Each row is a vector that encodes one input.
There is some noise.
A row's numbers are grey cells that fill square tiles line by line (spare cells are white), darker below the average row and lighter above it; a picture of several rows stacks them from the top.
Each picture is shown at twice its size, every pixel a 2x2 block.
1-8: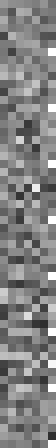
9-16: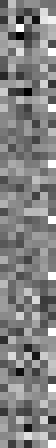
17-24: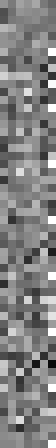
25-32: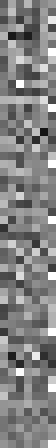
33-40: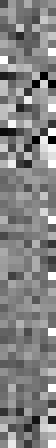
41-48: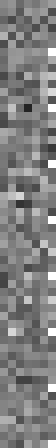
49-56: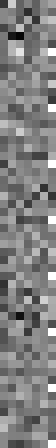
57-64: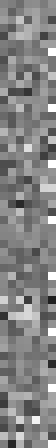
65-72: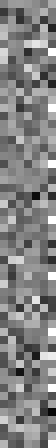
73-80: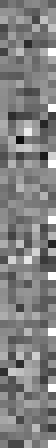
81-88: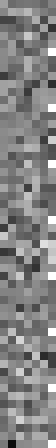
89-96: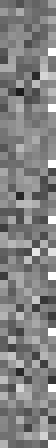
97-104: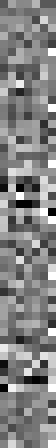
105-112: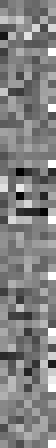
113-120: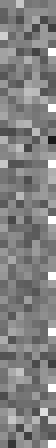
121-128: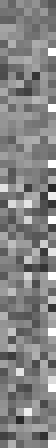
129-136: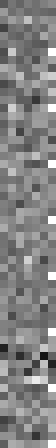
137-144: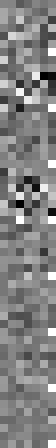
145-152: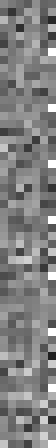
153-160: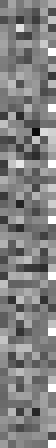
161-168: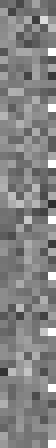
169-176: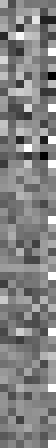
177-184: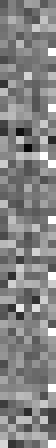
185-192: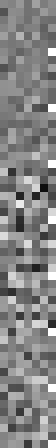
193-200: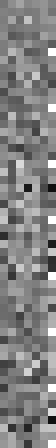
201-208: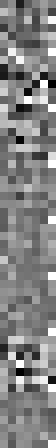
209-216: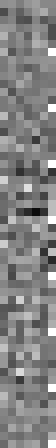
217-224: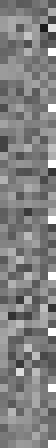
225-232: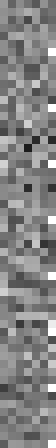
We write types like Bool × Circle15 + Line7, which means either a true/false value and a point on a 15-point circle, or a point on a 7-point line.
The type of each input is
Bool × Tree10 + Label9.
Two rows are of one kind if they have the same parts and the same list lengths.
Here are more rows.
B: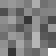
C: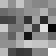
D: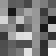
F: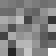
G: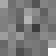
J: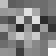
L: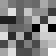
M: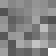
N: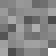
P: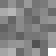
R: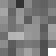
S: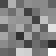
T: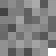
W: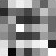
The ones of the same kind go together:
B, D, G, L, M, S
C, F, J, N, P, R, T, W

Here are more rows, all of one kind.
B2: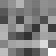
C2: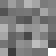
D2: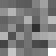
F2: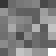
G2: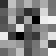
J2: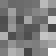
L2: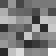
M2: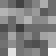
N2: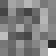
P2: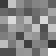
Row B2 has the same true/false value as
J2 and M2.
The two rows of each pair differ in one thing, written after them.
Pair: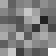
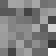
the true/false value
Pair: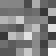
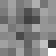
the true/false value
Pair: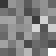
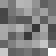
the node of the tree
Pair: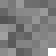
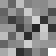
the true/false value
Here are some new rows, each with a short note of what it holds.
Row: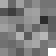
a node of a 10-node tree and a true/false value
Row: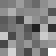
a node of a 10-node tree and a true/false value
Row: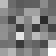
a node of a 10-node tree and a true/false value
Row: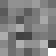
a node of a 10-node tree and a true/false value
